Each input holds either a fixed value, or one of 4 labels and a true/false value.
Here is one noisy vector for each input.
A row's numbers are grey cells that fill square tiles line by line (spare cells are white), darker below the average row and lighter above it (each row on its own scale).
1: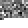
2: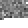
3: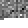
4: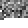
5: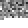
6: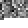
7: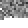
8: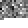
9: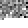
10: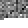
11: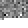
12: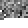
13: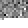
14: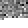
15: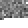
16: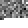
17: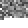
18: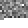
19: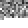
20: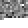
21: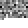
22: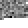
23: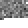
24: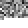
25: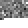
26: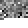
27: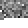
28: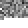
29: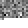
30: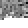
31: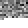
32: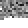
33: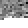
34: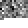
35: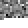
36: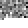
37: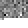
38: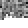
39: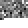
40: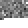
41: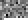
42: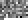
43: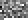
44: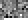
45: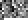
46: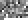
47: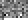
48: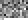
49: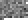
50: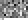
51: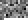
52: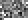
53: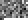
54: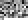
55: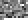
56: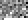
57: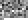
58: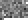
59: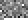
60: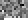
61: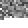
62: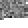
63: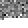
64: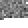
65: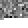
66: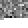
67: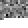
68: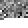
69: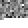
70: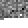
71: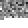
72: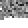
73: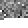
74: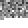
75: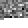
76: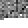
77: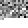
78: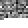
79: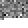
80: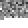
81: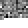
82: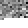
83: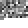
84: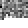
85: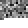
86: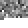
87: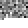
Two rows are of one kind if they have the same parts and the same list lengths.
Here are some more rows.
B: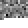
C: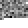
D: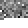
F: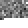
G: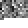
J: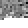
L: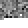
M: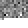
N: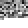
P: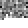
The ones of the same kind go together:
B, C, D, F, J, L, M, N, P
G

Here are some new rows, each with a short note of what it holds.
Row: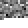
one of 4 labels and a true/false value
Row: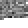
one of 4 labels and a true/false value
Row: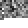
a fixed value
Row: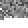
one of 4 labels and a true/false value
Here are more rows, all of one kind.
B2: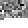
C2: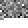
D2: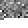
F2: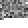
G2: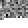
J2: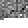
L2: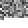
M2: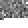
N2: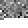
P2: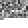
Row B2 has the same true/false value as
L2 and P2.
